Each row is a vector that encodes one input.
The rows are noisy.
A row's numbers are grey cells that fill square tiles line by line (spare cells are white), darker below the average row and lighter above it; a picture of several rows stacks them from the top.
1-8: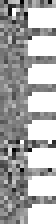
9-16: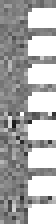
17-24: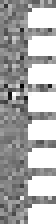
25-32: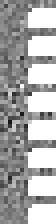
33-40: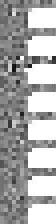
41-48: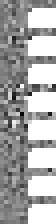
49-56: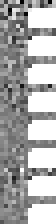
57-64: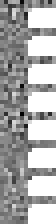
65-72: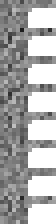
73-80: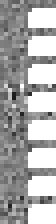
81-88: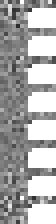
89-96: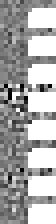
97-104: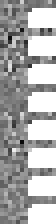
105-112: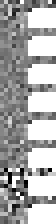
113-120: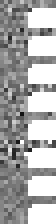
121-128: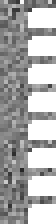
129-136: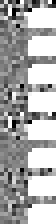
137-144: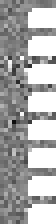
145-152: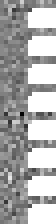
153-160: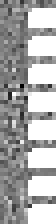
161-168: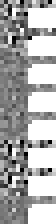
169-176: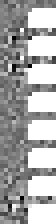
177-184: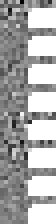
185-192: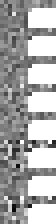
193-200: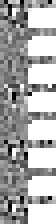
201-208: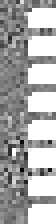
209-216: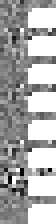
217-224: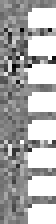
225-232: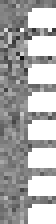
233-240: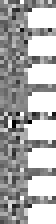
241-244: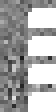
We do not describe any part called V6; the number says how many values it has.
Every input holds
a value of V6, together with a list of up to two points on an 8-point circle.
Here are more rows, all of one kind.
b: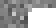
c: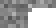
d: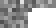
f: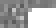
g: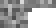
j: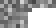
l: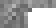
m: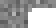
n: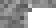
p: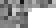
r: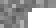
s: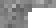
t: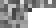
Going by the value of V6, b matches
c, d, j and m.
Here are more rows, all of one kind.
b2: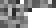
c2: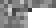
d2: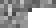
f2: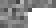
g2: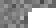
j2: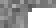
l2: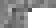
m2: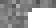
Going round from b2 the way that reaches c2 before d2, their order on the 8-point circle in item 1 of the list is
b2, f2, j2, l2, c2, d2, m2, g2.
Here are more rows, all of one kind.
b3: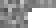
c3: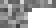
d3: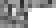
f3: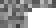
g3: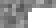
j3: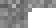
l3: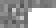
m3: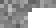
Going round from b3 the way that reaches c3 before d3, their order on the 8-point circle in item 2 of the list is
b3, m3, l3, c3, f3, j3, g3, d3.
